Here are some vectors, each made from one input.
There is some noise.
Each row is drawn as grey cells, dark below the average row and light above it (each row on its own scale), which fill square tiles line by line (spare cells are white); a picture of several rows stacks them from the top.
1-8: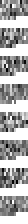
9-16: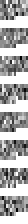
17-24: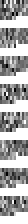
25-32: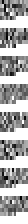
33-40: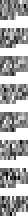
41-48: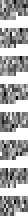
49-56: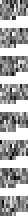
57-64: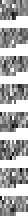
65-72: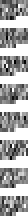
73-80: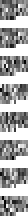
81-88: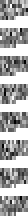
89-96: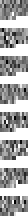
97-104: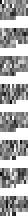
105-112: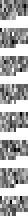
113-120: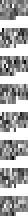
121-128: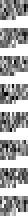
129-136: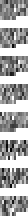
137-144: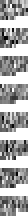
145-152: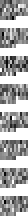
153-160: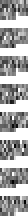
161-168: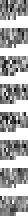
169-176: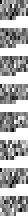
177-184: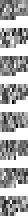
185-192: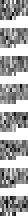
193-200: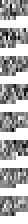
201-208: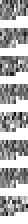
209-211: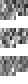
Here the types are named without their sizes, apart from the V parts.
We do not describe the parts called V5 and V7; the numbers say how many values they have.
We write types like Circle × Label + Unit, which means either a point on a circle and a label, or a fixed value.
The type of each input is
Label × (Tree + V5 × V7).
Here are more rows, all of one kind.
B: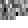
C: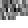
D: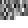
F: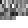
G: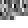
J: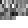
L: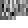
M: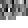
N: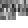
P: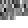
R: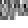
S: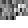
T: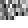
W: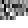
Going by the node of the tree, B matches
F, J, M and P.
